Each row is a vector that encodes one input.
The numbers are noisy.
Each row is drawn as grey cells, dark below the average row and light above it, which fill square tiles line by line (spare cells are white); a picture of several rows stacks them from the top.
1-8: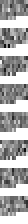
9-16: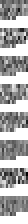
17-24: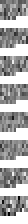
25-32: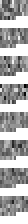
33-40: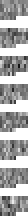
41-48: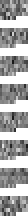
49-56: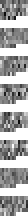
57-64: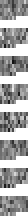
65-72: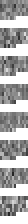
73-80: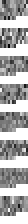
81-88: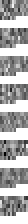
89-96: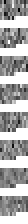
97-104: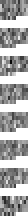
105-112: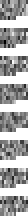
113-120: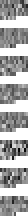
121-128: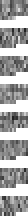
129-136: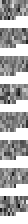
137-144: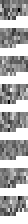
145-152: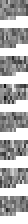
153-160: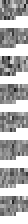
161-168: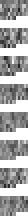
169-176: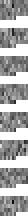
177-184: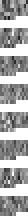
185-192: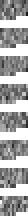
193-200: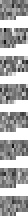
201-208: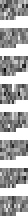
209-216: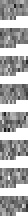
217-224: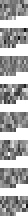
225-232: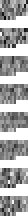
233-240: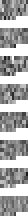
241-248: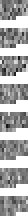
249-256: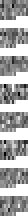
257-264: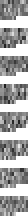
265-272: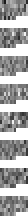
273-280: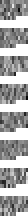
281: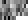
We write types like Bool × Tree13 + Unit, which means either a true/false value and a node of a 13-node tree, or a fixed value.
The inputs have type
(Circle6 + Label5) × Line4 + Line7.
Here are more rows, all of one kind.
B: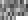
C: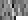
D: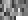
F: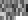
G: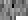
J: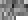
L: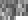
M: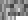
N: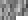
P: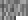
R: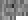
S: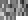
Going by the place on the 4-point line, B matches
C, R and S.
